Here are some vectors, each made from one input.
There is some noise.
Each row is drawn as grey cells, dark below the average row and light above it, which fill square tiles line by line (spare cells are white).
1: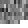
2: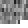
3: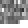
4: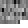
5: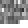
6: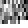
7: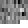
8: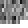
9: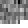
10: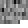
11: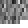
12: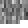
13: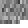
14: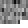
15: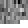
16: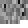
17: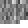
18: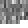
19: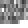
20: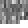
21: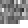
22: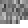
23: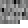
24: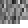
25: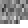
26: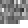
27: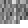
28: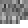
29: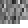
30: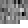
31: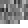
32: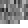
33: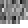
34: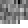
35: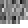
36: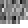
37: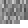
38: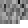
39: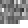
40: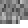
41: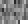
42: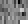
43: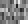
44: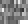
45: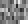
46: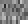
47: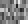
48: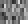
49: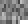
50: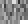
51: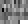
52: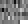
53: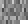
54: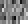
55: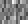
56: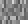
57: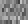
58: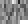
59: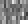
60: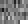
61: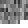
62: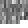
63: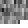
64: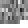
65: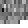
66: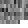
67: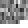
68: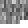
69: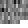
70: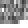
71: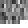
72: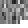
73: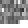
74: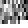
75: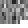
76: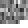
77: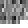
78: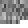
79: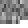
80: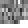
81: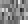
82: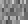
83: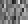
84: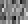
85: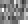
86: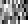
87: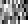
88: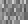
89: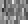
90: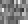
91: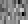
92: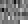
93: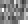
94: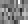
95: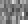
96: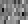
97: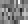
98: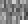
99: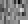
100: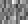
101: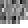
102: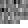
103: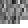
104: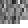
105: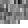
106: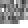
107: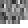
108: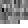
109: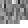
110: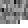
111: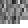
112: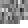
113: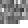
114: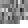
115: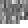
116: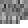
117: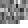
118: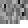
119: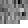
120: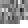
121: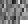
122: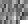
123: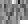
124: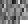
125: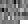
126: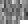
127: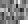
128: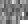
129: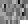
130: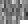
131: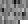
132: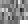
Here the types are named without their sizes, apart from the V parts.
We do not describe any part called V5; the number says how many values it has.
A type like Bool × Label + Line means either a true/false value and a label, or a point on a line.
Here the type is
List(Bool × V5).
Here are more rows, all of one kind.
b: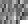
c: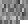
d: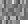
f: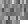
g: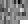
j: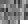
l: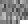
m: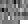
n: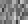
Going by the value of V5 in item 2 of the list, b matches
c and d.
